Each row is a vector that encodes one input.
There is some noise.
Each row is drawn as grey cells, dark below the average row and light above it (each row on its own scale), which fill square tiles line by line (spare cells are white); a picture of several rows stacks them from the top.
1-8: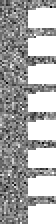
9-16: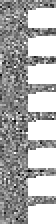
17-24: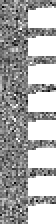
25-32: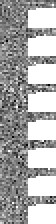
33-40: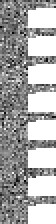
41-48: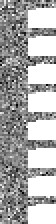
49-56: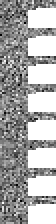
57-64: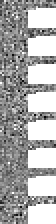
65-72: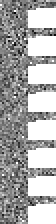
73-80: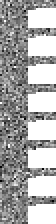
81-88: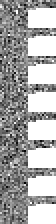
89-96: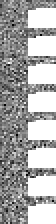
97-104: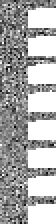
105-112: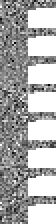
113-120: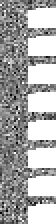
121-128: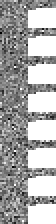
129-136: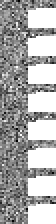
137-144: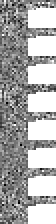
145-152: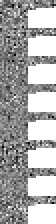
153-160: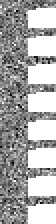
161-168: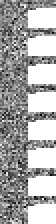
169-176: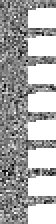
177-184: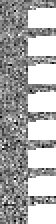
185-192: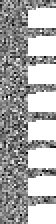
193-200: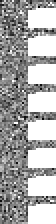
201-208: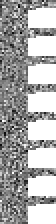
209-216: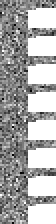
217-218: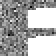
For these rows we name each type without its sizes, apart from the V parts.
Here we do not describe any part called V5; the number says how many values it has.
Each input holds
a point on a line and a node of each of two trees, together with either a point on a line, or a value of V5.
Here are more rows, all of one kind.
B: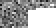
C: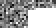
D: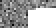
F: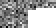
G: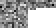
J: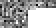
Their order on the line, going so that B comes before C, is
F, G, D, B, J, C.
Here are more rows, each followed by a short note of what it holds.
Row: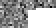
a point on a line, a node of each of two trees and a value of V5
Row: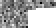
a point on a line, a node of each of two trees and a value of V5
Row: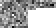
a point on a line, a node of each of two trees and a value of V5
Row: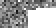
a point on each of two lines and a node of each of two trees
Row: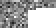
a point on a line, a node of each of two trees and a value of V5
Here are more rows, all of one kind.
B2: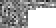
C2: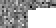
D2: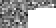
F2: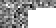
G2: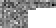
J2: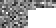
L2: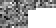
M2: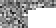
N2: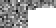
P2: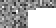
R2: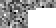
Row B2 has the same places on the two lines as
M2 and R2.
